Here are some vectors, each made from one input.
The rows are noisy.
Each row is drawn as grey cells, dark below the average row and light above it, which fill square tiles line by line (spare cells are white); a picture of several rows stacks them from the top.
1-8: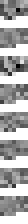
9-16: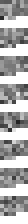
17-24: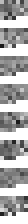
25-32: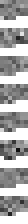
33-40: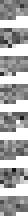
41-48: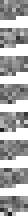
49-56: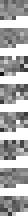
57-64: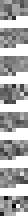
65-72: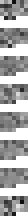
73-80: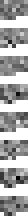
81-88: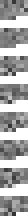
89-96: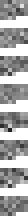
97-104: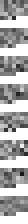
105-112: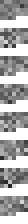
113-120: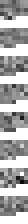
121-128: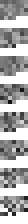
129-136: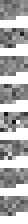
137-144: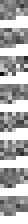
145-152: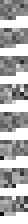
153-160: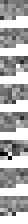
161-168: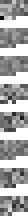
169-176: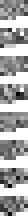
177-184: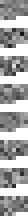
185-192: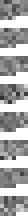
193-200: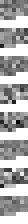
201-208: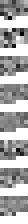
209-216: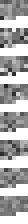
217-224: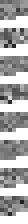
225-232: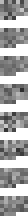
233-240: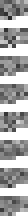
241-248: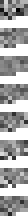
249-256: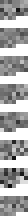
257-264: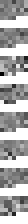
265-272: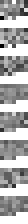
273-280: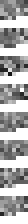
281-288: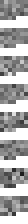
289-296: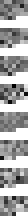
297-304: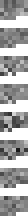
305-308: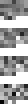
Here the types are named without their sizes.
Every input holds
a label.
